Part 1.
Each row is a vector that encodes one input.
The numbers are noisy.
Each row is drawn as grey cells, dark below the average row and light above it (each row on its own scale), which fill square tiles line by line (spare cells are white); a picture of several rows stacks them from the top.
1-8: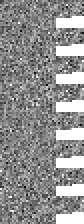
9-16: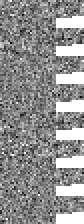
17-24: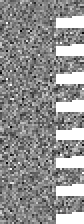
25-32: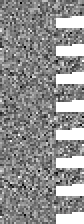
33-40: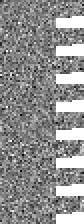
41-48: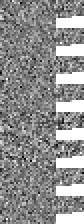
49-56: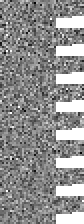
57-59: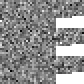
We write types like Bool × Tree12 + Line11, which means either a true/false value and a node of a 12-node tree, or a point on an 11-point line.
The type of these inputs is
Line6 + Tree7.
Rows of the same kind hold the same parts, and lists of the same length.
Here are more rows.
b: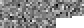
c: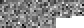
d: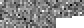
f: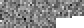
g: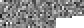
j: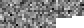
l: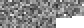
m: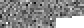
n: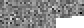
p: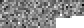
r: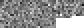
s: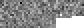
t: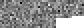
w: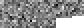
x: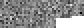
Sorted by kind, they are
b, d, f, g, l, m, w
c, j, n, p, r, s, t, x

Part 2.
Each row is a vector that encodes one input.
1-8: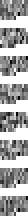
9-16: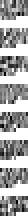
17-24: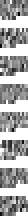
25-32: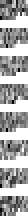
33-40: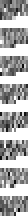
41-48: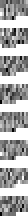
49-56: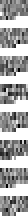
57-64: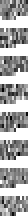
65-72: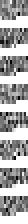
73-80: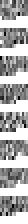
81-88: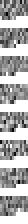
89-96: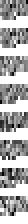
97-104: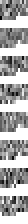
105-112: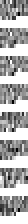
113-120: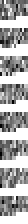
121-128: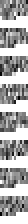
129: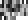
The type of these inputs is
List2(Circle14).
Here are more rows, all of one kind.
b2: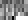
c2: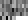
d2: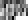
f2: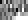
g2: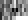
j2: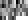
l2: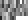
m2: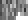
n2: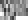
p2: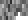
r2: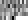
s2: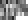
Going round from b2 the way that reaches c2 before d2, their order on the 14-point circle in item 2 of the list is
b2, p2, m2, r2, f2, g2, l2, j2, n2, c2, d2, s2.
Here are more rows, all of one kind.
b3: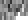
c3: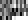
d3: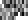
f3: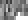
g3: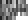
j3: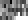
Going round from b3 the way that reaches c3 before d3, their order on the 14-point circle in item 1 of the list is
b3, j3, c3, g3, d3, f3.
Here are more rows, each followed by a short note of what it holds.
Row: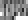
a list of two items
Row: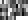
the empty list
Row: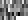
a list of one item
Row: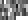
the empty list
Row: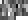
the empty list
